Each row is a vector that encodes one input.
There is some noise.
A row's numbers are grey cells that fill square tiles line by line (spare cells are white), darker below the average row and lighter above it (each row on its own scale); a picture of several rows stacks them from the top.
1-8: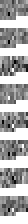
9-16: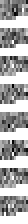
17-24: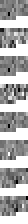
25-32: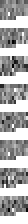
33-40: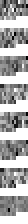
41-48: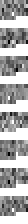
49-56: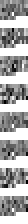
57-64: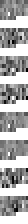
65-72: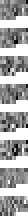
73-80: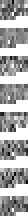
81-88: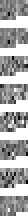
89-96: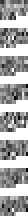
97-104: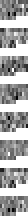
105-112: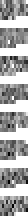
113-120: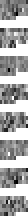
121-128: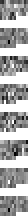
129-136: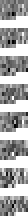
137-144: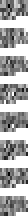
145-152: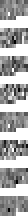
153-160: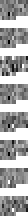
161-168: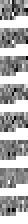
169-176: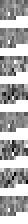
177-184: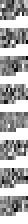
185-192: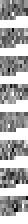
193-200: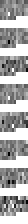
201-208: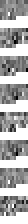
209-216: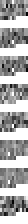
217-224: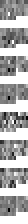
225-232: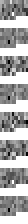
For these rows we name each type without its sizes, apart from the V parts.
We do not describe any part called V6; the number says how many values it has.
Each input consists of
either a point on a line, or a list of items, each a true/false value and a value of V6.
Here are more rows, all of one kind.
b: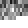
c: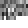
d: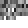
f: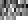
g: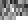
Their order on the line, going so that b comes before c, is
b, g, f, d, c.
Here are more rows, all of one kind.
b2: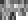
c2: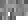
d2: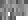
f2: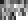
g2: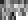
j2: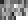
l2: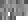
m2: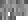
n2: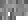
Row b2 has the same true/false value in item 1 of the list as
f2, g2 and j2.
